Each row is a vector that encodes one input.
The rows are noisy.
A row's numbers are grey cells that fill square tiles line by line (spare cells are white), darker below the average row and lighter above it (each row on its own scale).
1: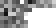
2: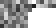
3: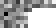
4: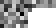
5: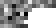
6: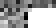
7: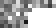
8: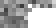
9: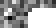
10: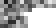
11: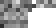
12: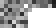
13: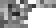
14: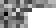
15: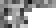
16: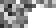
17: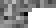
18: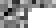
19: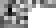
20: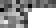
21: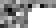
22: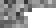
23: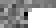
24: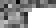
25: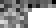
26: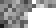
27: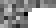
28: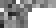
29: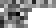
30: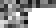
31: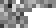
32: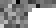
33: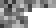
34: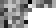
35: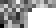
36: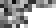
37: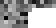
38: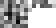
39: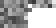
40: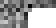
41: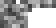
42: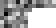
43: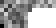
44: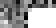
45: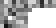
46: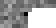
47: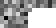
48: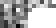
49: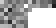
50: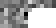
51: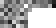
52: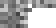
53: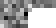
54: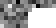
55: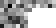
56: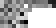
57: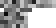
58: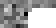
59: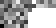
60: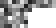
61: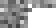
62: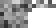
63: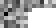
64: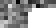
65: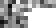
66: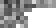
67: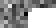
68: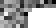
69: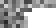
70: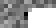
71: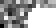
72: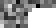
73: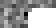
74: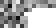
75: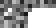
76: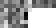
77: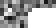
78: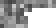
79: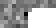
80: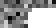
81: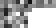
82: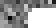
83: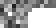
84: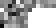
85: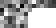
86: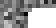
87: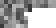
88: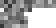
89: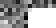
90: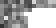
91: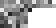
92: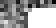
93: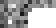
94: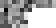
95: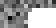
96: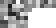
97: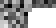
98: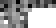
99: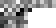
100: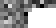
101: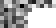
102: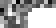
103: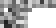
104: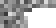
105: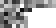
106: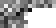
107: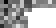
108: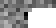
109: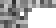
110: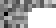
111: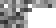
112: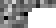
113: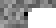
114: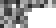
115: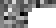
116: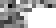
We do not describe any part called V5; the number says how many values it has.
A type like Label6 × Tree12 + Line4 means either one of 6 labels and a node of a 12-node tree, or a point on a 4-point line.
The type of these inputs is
List2(Bool × V5).
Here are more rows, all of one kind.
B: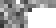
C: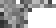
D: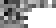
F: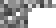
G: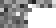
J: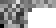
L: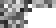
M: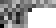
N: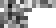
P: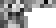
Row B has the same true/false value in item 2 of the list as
C, L, N and P.
